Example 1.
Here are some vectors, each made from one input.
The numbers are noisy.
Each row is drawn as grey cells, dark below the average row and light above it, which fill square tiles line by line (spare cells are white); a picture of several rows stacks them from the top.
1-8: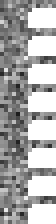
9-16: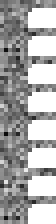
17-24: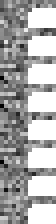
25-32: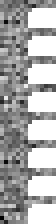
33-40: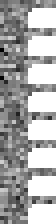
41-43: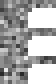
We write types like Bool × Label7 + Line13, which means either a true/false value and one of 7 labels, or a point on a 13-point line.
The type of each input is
Line7.
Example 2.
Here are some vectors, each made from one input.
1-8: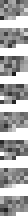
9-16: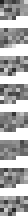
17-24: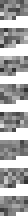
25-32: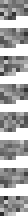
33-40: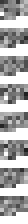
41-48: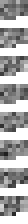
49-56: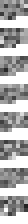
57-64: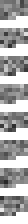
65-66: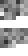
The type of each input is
Line5 × Line6.
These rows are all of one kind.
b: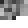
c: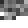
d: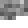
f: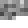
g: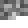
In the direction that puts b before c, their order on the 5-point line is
f, d, b, g, c.
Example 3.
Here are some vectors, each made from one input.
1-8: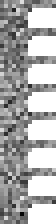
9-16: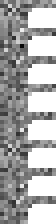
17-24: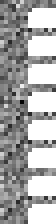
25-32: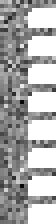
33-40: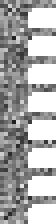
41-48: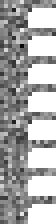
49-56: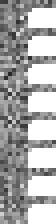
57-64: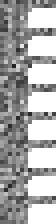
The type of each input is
Line10.
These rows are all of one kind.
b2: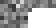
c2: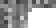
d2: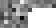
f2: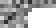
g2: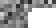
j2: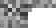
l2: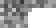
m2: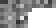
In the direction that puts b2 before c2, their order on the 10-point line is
d2, b2, m2, c2, g2, f2, l2, j2.
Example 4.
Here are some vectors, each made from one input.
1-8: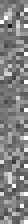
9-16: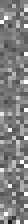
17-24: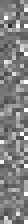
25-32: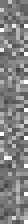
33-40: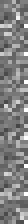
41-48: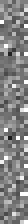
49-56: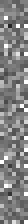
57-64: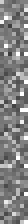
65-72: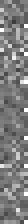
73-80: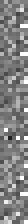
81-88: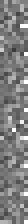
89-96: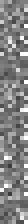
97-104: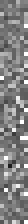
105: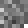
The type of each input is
Line6 × Line6.
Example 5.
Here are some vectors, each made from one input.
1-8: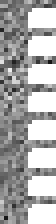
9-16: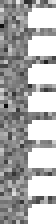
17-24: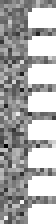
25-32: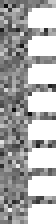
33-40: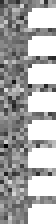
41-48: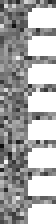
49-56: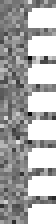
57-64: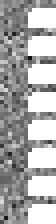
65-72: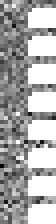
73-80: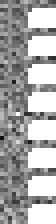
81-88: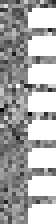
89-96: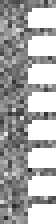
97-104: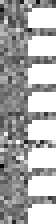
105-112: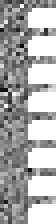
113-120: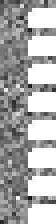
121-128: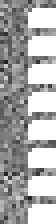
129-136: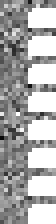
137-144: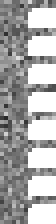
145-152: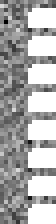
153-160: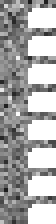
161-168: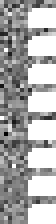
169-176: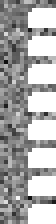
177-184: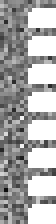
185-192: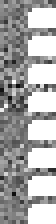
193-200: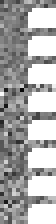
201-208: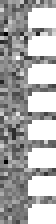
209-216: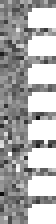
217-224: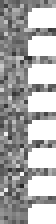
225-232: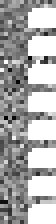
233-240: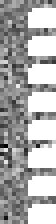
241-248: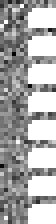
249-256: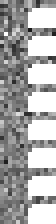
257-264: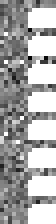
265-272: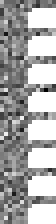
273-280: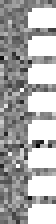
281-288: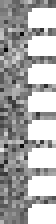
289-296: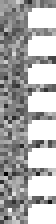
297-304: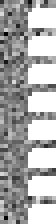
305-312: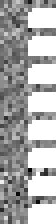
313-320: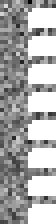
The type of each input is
Line14.
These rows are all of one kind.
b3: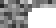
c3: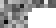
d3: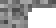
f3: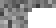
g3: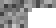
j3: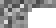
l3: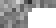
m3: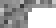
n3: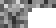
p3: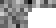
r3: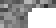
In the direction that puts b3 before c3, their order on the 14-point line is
j3, f3, g3, r3, b3, d3, c3, m3, l3, p3, n3.
